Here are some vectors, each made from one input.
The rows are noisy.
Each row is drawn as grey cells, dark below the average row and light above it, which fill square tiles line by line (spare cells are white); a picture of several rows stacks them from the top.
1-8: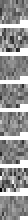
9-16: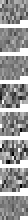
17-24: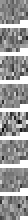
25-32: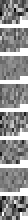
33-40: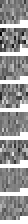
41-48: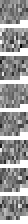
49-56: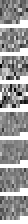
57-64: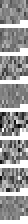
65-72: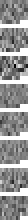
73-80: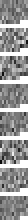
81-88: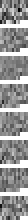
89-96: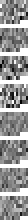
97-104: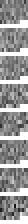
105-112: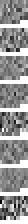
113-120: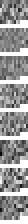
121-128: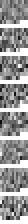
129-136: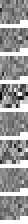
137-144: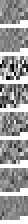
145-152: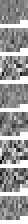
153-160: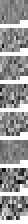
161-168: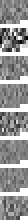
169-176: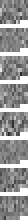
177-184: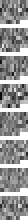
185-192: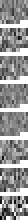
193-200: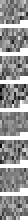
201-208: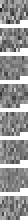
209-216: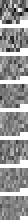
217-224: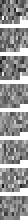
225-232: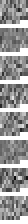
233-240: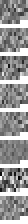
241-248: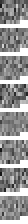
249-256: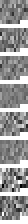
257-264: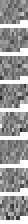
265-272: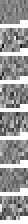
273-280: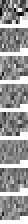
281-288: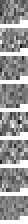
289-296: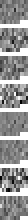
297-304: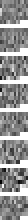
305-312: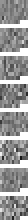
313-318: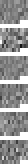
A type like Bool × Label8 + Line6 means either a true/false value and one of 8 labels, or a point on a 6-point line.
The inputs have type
(Bool × Circle6 + Unit) × (Circle8 + Unit) + Label4 × Line7.
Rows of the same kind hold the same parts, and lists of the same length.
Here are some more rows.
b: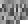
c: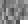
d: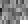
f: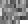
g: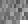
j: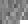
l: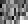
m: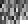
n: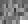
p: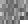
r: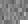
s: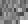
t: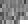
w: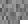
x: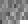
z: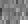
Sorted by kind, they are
b, r, s, t
c
d, g, m, p, z
f, l, n, w
j, x

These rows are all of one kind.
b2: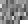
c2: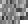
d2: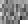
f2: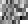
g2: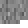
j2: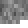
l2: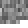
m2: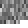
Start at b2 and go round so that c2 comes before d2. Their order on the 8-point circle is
b2, c2, l2, j2, m2, d2, f2, g2.
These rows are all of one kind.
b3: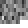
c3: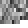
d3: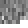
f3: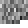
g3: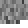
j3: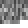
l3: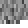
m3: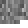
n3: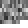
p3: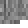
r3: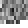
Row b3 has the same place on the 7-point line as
d3, j3, l3 and n3.
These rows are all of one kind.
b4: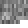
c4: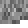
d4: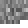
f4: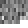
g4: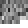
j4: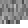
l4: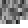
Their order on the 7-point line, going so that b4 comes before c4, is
b4, g4, j4, f4, d4, l4, c4.
